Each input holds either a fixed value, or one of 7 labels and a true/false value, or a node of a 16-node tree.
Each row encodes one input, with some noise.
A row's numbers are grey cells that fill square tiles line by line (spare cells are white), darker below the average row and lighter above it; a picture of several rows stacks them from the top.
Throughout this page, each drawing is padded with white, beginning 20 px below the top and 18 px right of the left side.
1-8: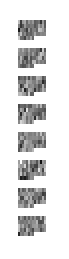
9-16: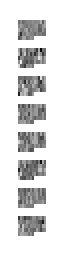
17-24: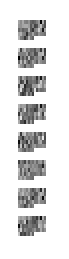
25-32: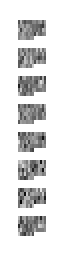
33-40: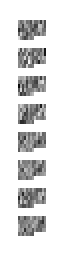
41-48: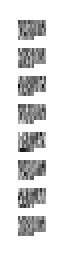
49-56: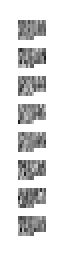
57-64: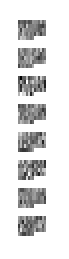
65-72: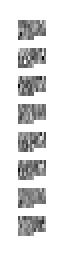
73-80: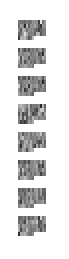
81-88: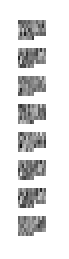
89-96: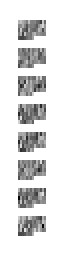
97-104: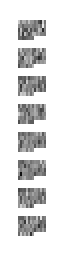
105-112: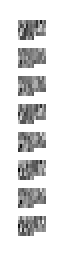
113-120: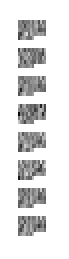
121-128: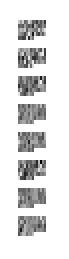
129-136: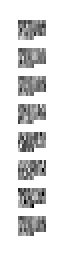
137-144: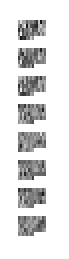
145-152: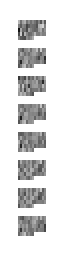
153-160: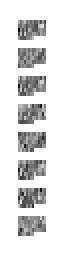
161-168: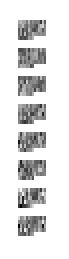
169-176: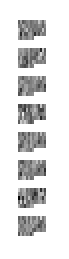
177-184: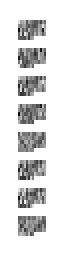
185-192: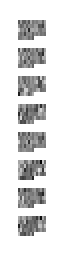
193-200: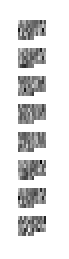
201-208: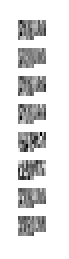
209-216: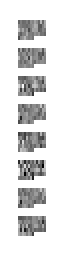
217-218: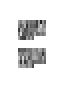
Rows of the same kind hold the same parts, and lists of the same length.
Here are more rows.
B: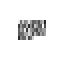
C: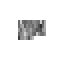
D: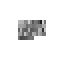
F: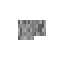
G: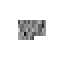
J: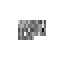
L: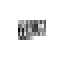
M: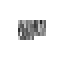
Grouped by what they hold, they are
B
C, F, G
D, J, L, M

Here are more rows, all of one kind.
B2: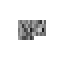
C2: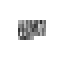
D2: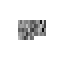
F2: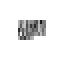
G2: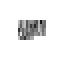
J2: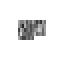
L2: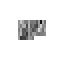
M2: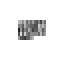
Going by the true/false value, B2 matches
D2 and L2.
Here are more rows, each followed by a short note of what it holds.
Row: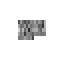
a node of a 16-node tree
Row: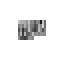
one of 7 labels and a true/false value
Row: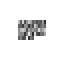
a fixed value
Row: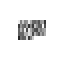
a fixed value
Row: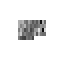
one of 7 labels and a true/false value
